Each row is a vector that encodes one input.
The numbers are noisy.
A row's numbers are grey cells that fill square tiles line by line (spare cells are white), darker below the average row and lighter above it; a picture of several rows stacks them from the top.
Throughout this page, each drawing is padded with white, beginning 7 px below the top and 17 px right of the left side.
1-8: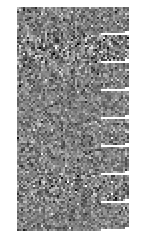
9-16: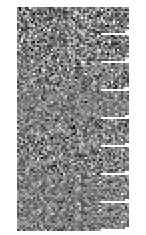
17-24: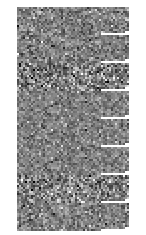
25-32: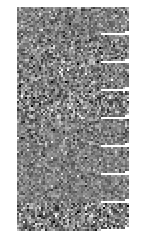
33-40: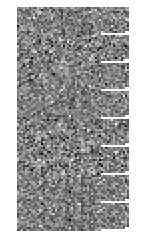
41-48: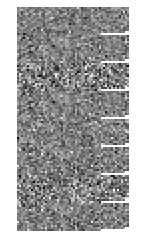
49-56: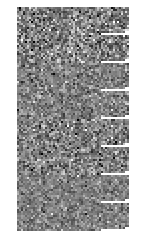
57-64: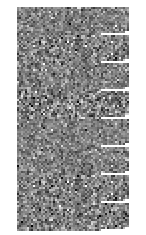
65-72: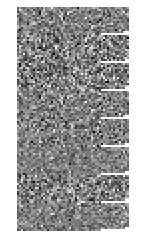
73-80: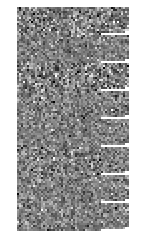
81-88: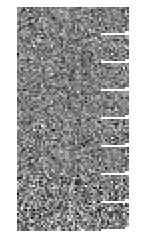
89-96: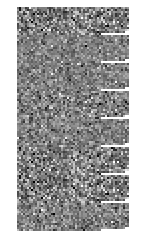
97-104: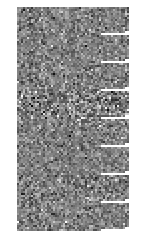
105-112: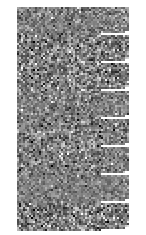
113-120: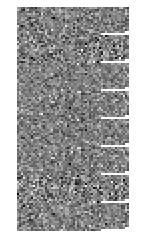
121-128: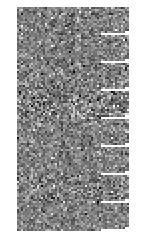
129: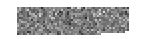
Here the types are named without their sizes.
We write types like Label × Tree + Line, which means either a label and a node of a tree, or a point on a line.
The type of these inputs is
Line + List(Circle).
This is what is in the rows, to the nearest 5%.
About 15% of them hold a point on a line. The rest are lists of points on a circle.
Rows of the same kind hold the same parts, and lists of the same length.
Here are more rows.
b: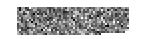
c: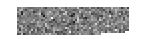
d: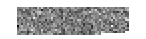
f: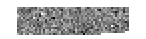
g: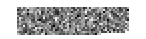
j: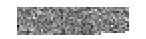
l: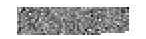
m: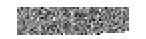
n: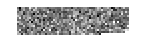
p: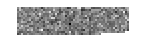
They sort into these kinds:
b, n
c, l
d, f, j
g
m, p

